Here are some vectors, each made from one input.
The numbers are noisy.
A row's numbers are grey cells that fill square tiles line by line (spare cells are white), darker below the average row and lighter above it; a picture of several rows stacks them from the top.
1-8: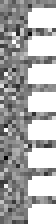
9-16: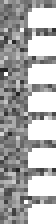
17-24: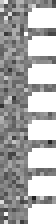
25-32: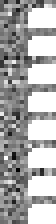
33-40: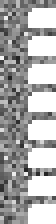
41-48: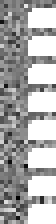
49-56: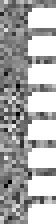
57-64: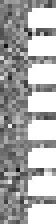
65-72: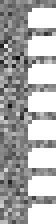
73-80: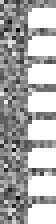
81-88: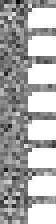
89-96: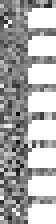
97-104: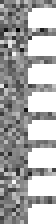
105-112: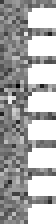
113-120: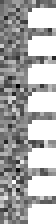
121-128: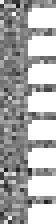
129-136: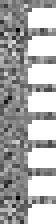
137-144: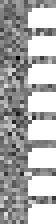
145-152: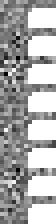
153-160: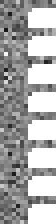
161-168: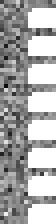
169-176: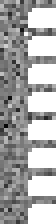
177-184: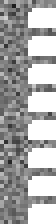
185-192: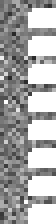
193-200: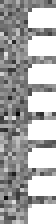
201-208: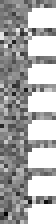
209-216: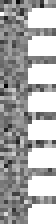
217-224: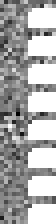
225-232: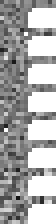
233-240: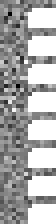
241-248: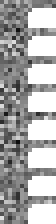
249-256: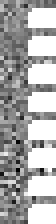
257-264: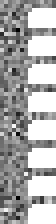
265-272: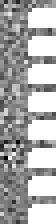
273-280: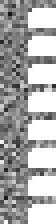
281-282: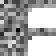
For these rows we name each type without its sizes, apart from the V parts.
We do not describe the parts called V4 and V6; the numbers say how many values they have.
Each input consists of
either two labels and a value of V4, or a value of V6.
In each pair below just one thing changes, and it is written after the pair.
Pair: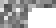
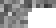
one of the two labels
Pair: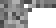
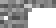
one of the two labels
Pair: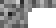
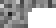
one of the two labels
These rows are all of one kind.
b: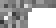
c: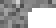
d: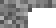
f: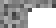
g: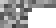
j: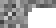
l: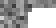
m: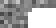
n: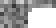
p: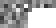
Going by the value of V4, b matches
f, g and p.
